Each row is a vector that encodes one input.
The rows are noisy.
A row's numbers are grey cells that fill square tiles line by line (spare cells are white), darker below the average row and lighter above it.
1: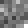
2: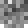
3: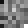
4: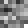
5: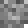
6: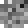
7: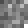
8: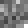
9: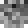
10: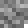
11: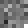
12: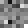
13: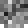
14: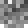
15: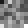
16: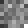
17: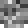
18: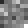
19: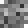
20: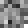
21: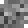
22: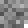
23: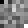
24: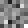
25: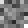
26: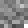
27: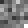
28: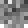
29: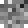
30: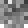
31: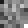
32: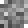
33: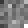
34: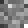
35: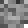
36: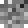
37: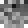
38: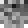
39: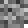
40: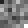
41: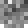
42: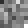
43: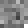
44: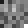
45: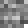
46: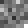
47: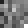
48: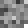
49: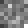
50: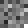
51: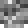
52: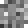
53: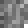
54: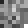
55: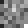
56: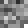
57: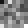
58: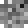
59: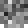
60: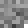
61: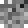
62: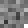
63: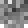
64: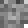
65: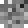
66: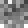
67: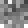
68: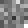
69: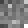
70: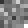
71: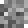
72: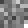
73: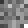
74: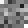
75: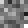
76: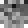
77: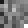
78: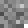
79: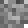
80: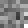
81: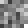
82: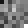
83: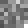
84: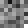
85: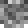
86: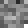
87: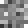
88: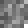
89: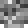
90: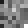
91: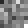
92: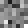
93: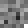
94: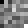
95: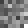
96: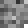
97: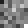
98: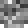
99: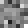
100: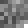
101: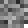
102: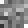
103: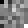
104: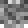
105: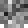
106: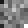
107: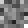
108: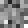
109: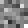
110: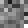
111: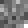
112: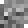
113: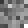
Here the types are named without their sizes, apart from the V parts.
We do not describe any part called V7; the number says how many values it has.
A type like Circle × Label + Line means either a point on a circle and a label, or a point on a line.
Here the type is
List(Line) × V7.
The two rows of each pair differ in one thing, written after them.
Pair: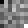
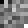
the place on the line in item 2 of the list
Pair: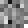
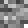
the value of V7
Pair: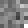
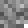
the place on the line in item 1 of the list
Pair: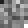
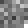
the place on the line in item 1 of the list
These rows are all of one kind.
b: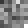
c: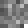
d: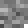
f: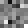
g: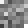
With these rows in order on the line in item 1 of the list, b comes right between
d and f.
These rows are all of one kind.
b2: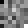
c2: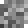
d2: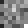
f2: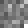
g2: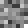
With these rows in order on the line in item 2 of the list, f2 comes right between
b2 and c2.
